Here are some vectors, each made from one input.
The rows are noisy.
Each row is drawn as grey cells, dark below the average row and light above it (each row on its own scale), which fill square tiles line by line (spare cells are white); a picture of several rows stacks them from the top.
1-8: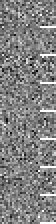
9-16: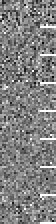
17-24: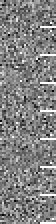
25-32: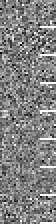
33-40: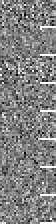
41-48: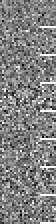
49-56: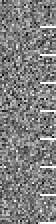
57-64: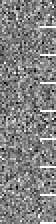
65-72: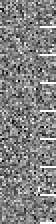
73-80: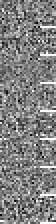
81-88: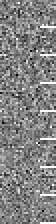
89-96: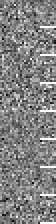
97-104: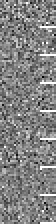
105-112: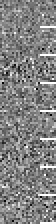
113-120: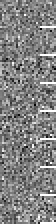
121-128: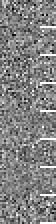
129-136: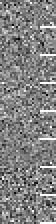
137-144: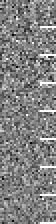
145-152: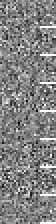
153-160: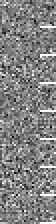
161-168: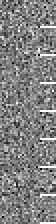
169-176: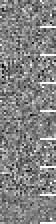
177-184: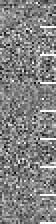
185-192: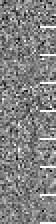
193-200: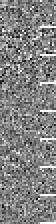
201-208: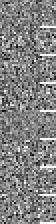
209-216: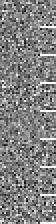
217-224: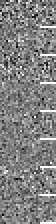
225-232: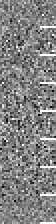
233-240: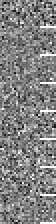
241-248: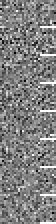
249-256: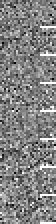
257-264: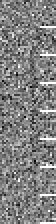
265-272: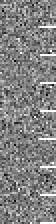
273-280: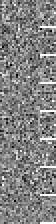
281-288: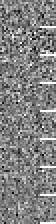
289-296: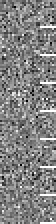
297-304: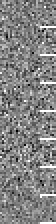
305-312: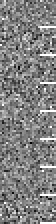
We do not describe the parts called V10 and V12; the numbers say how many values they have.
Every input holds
a value of V12, together with either a point on a 6-point circle, a point on a 9-point line and a true/false value, or a value of V10.
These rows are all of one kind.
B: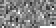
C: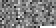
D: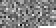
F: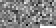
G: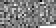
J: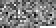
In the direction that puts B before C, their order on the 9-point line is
D, J, B, F, C, G.
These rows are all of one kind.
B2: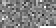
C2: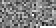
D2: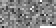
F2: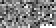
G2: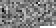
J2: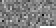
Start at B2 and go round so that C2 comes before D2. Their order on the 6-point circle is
B2, C2, J2, F2, D2, G2.
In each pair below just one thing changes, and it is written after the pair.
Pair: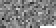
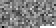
the place on the 9-point line
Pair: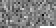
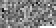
the place on the 6-point circle
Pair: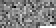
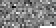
the place on the 9-point line
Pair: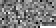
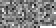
the place on the 9-point line
